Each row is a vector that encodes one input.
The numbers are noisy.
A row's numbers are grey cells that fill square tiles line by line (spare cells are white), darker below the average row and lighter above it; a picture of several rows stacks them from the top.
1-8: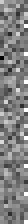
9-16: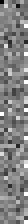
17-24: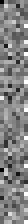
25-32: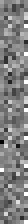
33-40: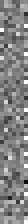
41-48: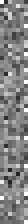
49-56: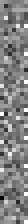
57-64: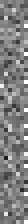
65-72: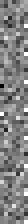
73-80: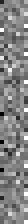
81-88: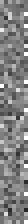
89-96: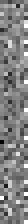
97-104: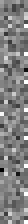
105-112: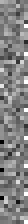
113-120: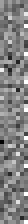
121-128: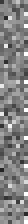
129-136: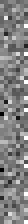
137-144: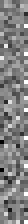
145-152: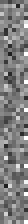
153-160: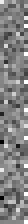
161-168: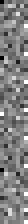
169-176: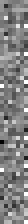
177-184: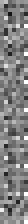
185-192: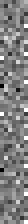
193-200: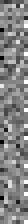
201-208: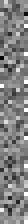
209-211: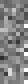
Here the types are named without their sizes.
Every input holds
a point on a line and three true/false values.
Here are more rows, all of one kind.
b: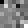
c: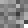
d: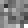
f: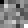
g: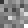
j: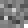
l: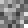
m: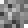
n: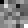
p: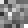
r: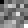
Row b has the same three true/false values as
j, l and m.
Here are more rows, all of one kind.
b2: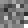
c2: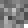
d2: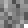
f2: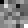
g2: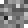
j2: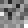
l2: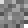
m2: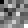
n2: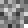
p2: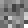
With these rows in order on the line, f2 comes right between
d2 and m2.
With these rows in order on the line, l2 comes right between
b2 and n2.
